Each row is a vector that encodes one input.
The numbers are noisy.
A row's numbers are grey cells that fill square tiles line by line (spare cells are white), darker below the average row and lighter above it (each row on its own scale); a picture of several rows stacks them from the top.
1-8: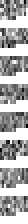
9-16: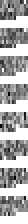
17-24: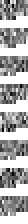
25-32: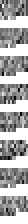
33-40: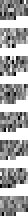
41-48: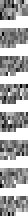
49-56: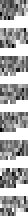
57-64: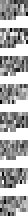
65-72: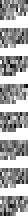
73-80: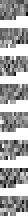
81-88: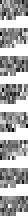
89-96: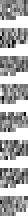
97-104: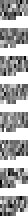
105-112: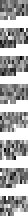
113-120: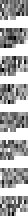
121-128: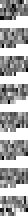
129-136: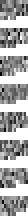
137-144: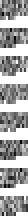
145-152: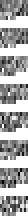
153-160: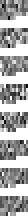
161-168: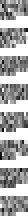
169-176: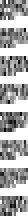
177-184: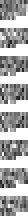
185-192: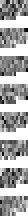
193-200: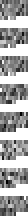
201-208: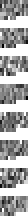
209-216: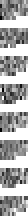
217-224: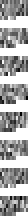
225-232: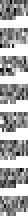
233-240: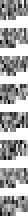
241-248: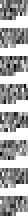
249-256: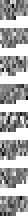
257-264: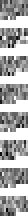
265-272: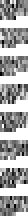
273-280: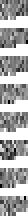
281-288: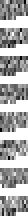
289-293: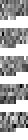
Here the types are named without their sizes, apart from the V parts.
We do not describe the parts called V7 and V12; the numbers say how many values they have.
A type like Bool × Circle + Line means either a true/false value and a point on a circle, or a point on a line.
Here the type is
Circle × (Line + V12) + V7.
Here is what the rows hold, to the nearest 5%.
About 75% of them hold a point on a circle, together with either a point on a line, or a value of V12. The rest hold a value of V7.
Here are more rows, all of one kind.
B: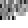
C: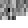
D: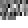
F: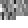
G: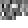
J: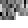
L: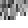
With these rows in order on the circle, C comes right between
B and G.
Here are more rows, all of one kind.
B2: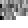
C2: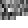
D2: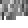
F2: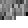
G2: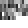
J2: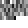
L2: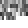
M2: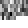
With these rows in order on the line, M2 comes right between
C2 and L2.
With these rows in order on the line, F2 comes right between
D2 and J2.
